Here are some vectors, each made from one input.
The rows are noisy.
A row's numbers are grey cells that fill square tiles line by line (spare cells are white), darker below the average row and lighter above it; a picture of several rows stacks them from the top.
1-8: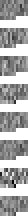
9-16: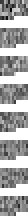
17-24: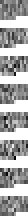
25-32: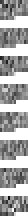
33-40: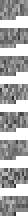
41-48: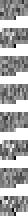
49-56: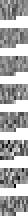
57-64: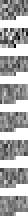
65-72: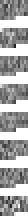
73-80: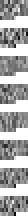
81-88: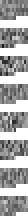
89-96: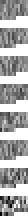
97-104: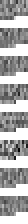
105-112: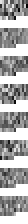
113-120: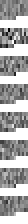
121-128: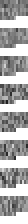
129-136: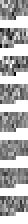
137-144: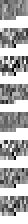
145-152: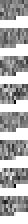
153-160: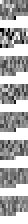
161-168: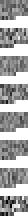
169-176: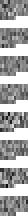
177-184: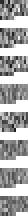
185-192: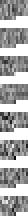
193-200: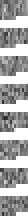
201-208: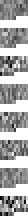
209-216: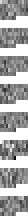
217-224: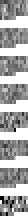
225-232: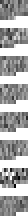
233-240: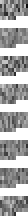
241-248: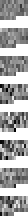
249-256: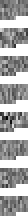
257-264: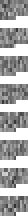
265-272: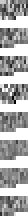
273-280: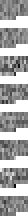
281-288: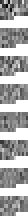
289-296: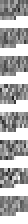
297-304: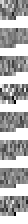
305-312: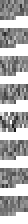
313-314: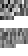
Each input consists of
a point on an 11-point line.
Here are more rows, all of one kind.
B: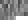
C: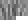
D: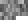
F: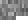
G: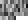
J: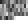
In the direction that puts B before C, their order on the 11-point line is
B, G, F, D, J, C.
